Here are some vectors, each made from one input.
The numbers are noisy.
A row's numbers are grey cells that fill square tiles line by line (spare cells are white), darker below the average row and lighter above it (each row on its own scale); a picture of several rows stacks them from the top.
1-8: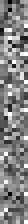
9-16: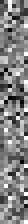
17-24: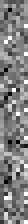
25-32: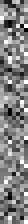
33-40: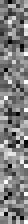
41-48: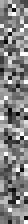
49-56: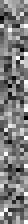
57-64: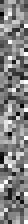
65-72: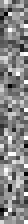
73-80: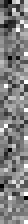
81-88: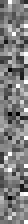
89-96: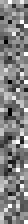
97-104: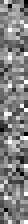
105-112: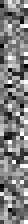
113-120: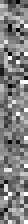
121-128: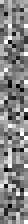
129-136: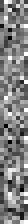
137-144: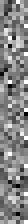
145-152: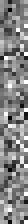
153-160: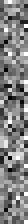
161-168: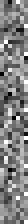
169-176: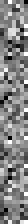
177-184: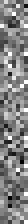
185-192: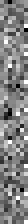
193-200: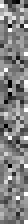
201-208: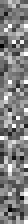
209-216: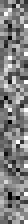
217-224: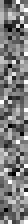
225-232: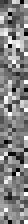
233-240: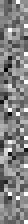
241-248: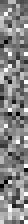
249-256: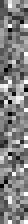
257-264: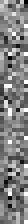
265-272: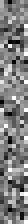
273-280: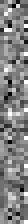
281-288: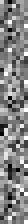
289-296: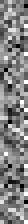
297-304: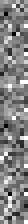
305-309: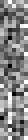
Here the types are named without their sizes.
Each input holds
either a fixed value, or two labels, or three true/false values.
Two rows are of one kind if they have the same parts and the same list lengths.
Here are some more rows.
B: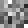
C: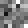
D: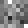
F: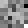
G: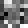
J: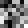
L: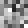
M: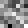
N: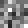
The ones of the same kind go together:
B, D, F, G, M, N
C, J
L

